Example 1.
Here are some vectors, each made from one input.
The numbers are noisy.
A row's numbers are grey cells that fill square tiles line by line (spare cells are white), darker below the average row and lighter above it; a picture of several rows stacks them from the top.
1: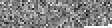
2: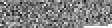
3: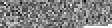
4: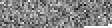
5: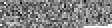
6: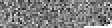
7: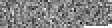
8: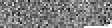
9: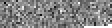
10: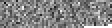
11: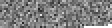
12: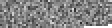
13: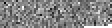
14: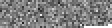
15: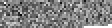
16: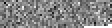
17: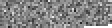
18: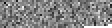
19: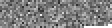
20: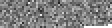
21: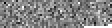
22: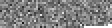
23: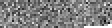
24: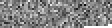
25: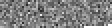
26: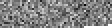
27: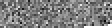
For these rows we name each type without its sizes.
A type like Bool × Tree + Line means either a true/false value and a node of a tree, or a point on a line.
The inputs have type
Line.
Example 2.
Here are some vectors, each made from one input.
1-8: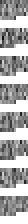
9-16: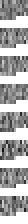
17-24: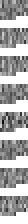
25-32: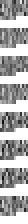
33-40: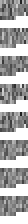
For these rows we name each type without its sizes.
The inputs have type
Line.
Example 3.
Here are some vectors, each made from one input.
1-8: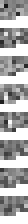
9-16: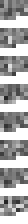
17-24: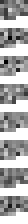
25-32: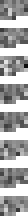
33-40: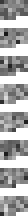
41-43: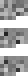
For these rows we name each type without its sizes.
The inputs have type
Line.
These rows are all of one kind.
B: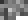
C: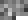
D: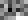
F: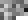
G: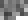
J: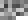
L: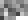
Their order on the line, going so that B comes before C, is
D, G, B, C, F, J, L.
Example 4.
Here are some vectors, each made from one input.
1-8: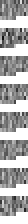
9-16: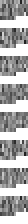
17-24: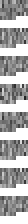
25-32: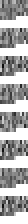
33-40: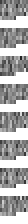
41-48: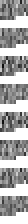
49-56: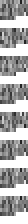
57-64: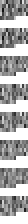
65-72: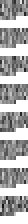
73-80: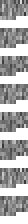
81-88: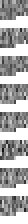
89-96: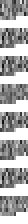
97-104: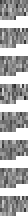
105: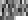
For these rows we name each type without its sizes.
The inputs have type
Line.
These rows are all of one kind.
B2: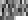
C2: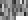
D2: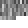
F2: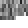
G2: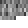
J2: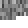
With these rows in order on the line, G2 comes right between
D2 and J2.
